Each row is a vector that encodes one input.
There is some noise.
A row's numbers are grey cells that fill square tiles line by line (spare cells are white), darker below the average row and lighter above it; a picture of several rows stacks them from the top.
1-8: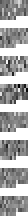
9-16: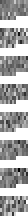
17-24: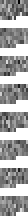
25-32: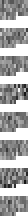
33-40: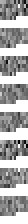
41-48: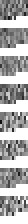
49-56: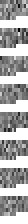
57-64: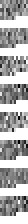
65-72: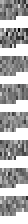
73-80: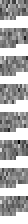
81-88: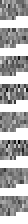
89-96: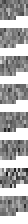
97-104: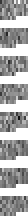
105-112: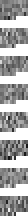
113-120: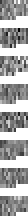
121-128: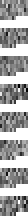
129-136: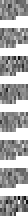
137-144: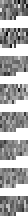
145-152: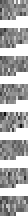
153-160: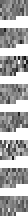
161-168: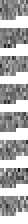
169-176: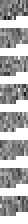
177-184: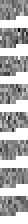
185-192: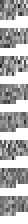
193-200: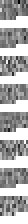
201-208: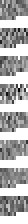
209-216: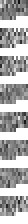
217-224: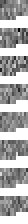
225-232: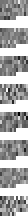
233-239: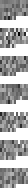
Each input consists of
a point on a 7-point line, together with either a point on a 9-point circle, or a fixed value.
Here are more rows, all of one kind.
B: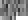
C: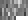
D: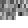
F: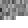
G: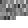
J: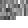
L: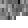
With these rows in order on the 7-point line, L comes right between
B and D.
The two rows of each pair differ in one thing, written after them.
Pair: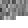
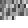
the place on the 7-point line
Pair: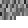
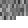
the place on the 7-point line
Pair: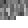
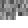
the place on the 9-point circle
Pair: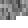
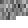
the place on the 7-point line
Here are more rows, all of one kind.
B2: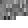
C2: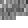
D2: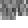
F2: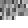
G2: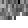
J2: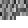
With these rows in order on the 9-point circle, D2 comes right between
C2 and F2.
